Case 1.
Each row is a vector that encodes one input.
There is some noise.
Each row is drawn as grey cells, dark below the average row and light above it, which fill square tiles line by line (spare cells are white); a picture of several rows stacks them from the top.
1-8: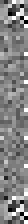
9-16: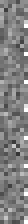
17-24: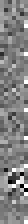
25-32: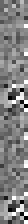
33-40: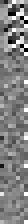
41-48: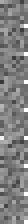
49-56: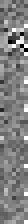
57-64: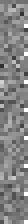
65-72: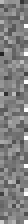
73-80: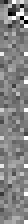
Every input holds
either a fixed value, or one of 5 labels and four true/false values.
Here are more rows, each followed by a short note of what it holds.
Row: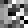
a fixed value
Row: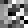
a fixed value
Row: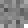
one of 5 labels and four true/false values
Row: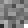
one of 5 labels and four true/false values
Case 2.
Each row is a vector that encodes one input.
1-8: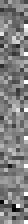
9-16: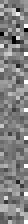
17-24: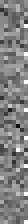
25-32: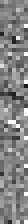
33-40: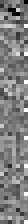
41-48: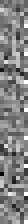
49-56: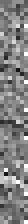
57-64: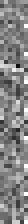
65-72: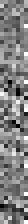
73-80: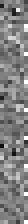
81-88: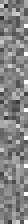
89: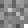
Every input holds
either one of 6 labels, or three true/false values.
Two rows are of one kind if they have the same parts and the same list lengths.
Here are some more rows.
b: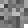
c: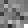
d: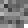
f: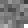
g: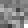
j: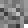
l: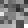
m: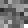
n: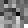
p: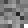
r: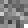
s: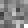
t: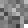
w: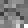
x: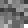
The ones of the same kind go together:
b, d, f, j, l, m, r, t, x
c, g, n, p, s, w

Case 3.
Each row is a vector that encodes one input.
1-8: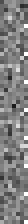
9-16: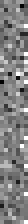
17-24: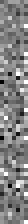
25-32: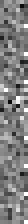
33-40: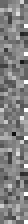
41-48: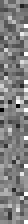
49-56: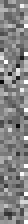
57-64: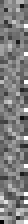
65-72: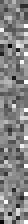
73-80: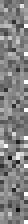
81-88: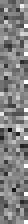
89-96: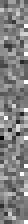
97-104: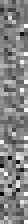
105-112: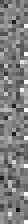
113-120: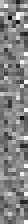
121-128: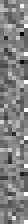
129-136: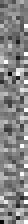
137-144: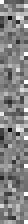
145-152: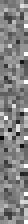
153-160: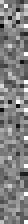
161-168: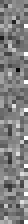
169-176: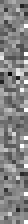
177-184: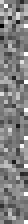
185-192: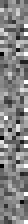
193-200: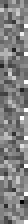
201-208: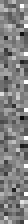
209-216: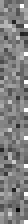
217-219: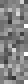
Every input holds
either one of 5 labels, or four true/false values.
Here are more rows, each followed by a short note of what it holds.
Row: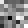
one of 5 labels
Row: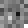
four true/false values
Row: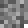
four true/false values
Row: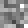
four true/false values
